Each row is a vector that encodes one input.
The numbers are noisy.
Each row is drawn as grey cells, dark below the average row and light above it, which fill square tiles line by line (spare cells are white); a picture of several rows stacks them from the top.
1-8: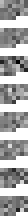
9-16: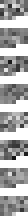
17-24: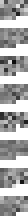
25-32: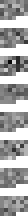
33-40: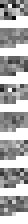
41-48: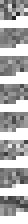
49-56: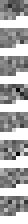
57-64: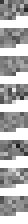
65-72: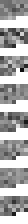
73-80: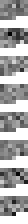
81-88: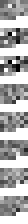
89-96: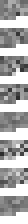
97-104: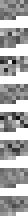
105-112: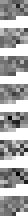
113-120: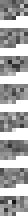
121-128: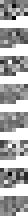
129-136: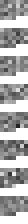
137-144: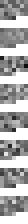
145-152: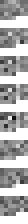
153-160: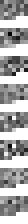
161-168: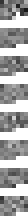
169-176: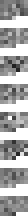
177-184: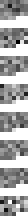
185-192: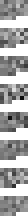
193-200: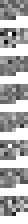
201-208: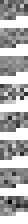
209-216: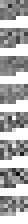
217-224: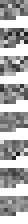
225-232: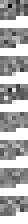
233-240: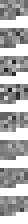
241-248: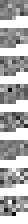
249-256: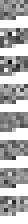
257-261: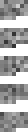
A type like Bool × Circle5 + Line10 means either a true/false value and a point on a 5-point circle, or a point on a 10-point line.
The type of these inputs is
Tree8.
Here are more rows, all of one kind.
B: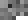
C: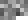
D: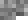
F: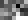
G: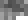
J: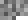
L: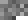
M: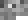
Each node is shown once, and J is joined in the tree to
G and L.
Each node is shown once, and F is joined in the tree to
D.
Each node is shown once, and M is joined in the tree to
C.
